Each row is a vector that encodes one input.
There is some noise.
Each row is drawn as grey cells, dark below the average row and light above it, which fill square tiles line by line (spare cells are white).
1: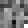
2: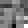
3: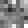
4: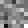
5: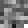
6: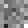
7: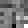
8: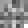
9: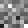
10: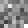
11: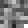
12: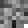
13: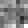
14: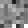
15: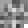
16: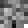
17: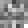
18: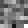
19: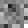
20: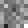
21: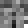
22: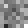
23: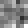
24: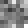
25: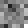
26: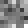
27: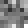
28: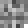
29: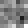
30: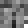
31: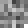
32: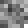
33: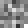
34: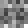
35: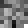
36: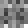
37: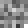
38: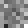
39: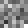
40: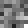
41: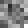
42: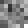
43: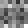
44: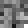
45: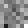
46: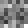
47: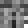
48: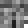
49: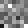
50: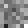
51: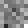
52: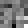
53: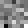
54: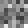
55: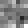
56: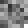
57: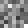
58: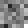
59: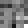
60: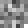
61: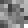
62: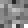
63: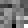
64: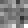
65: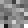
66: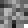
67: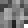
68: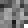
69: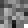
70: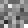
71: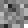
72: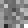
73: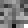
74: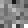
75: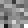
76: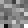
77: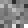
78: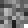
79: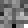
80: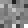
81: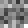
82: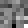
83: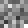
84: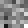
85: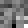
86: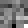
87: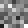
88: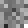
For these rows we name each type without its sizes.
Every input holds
either a point on a circle, or a point on a line.
